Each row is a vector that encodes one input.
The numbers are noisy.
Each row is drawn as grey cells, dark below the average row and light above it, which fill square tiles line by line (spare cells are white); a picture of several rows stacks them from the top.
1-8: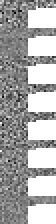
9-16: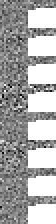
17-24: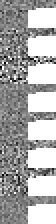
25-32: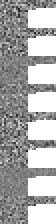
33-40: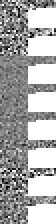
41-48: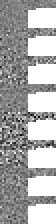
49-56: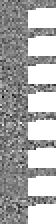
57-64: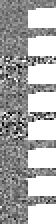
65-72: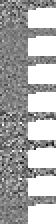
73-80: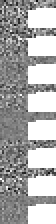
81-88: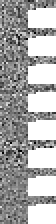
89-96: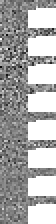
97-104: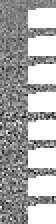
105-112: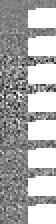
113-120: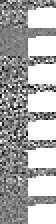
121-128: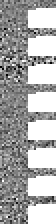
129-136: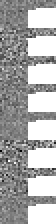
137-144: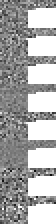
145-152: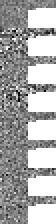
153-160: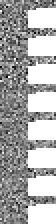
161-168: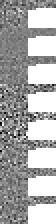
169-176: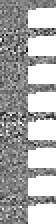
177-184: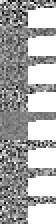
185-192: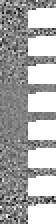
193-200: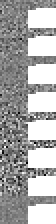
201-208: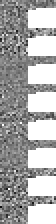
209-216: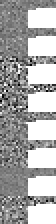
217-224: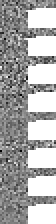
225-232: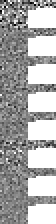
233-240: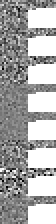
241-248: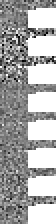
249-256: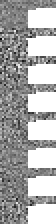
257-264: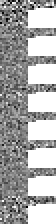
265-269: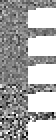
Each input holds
either one of 10 labels and a true/false value, or a point on a 5-point line.
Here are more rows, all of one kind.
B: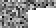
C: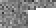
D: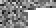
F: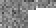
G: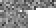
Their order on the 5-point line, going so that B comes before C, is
D, B, G, C, F.
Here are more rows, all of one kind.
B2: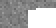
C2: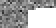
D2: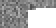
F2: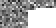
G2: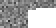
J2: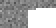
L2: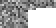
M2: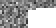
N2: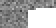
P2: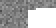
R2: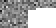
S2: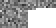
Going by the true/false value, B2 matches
C2, M2, N2 and R2.
